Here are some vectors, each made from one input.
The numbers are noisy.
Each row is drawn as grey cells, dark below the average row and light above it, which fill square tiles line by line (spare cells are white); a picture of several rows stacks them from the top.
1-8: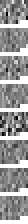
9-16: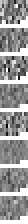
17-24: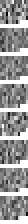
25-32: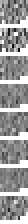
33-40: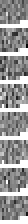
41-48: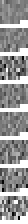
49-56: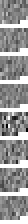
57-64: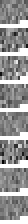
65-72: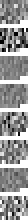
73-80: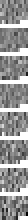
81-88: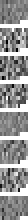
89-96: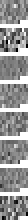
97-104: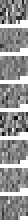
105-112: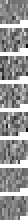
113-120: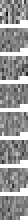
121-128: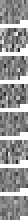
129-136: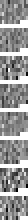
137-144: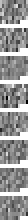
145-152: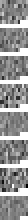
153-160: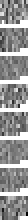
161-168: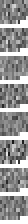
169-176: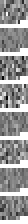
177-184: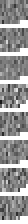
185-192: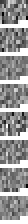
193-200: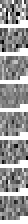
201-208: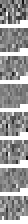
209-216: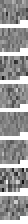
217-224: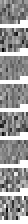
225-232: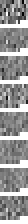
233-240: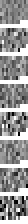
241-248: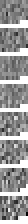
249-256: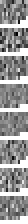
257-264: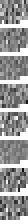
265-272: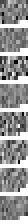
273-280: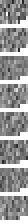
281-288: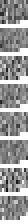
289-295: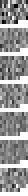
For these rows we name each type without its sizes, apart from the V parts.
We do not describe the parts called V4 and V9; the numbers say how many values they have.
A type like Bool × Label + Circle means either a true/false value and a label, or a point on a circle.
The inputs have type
Bool × Bool × Bool × Bool × Tree + Label × Label + V4 × V9.
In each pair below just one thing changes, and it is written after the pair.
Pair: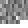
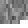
the value of V9
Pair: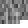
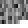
the value of V9
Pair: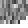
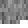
the value of V9
